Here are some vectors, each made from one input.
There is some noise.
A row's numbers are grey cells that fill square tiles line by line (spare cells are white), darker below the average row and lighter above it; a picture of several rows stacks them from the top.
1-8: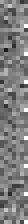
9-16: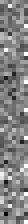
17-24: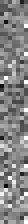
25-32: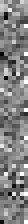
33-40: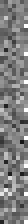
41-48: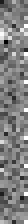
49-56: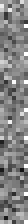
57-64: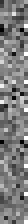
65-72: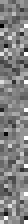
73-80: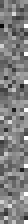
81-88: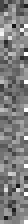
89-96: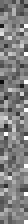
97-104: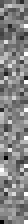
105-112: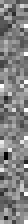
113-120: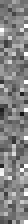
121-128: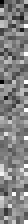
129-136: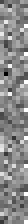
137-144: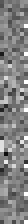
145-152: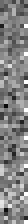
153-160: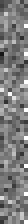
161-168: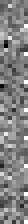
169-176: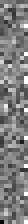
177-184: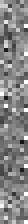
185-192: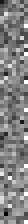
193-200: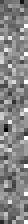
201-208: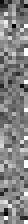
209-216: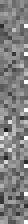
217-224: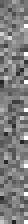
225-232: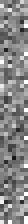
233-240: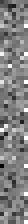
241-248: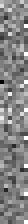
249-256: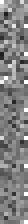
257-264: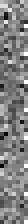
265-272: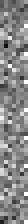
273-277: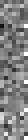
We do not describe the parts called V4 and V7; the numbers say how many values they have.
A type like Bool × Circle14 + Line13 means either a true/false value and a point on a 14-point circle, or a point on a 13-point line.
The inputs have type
Bool × V7 + Line8 × (Line8 + V4).
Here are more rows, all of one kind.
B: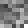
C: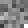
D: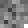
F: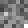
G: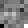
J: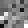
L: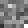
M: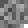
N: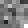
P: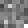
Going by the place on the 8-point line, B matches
D and M.
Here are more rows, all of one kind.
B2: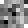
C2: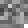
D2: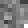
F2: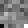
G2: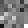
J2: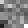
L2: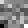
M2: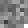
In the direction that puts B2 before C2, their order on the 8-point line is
D2, B2, M2, C2, F2, J2, L2, G2.
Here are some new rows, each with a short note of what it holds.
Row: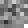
a point on an 8-point line and a value of V4
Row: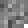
a point on an 8-point line and a value of V4
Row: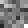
a point on each of two 8-point lines
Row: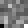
a point on each of two 8-point lines
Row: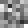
a true/false value and a value of V7
